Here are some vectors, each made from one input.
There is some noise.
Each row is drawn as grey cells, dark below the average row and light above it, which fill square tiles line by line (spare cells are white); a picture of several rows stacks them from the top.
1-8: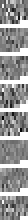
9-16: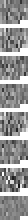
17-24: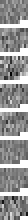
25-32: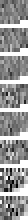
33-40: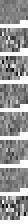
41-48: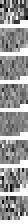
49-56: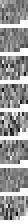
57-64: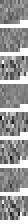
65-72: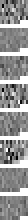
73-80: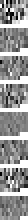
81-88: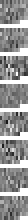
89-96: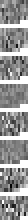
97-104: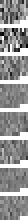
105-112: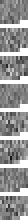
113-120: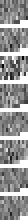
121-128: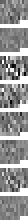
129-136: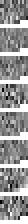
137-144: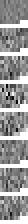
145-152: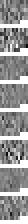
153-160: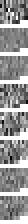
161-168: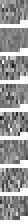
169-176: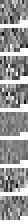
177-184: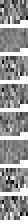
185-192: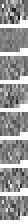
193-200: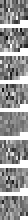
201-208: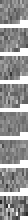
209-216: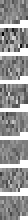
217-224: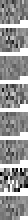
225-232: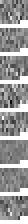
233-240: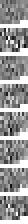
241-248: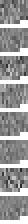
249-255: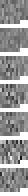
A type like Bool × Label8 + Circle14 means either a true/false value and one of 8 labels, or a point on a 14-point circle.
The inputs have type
(Bool × Bool × Bool × Bool + Unit) × Line7 + Line8.
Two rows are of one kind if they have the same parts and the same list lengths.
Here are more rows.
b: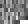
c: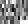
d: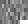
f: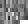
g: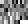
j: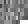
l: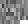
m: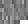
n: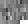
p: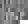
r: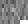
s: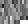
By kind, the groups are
b, d, f, l, r, s
c, g, n
j, m, p

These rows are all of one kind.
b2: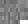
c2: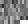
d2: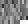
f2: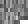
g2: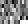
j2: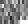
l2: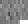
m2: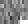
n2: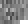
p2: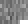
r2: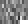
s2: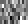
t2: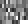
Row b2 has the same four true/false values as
g2, m2 and r2.
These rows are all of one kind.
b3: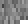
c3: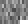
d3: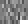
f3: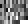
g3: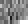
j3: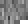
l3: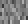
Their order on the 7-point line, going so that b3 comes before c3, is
g3, d3, b3, c3, f3, j3, l3.
